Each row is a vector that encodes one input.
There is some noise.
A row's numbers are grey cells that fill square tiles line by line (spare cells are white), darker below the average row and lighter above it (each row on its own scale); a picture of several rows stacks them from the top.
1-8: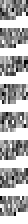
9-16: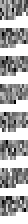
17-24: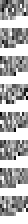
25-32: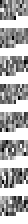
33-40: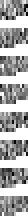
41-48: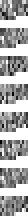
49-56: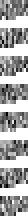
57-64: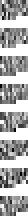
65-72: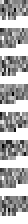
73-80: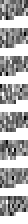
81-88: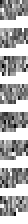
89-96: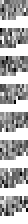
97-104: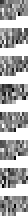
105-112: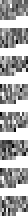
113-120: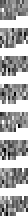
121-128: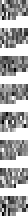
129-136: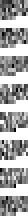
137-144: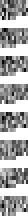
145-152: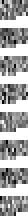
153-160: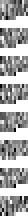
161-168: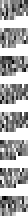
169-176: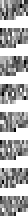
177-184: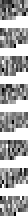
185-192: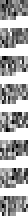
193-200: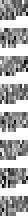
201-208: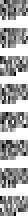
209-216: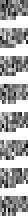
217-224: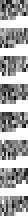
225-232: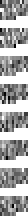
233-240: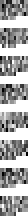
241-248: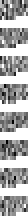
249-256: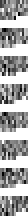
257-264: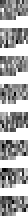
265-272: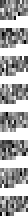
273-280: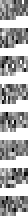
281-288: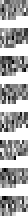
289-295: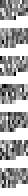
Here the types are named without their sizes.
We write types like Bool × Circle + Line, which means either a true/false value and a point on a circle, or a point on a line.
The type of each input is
Bool × Bool × Bool × Bool + List(Circle × Label).
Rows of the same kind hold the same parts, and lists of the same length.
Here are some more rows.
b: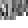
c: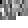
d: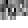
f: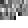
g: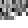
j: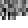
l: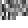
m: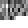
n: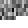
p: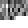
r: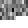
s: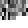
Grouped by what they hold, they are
b, g, n, r
c, f
d, j, l, s
m, p

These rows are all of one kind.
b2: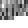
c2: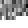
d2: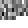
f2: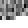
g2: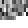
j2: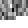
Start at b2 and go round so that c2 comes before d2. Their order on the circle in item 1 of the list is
b2, f2, c2, g2, d2, j2.
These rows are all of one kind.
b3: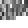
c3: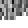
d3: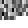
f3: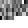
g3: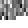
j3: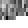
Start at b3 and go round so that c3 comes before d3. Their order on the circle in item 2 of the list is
b3, c3, d3, g3, j3, f3.
